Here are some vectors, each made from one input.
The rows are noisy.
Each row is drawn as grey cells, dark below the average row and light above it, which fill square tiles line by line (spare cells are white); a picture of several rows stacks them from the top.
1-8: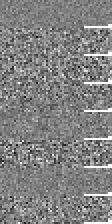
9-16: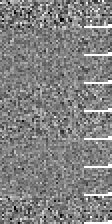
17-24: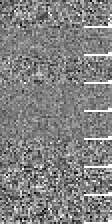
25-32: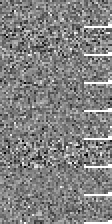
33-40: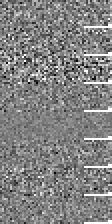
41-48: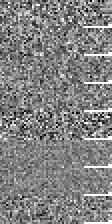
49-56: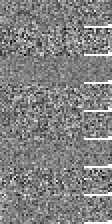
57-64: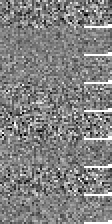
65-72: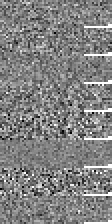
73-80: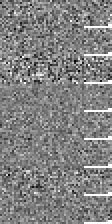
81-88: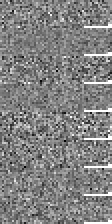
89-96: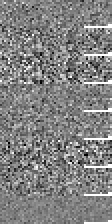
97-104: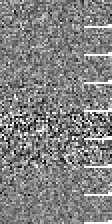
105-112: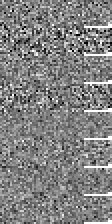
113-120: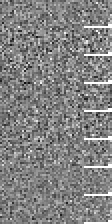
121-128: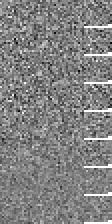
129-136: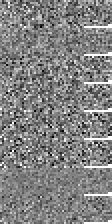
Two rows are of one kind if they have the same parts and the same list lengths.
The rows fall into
3 kinds.
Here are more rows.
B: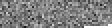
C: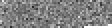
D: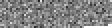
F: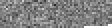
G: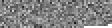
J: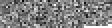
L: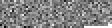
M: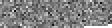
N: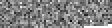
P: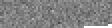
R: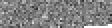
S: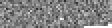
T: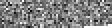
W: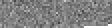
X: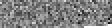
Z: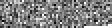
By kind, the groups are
B, Z
C, D, G, M, R, S
F, J, L, N, P, T, W, X

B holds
a fixed value.
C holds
a point on a 6-point circle.
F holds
two labels (each one of 5).
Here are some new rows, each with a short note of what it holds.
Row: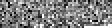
a fixed value
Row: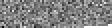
a point on a 6-point circle
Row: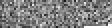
a fixed value
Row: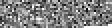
two labels (each one of 5)
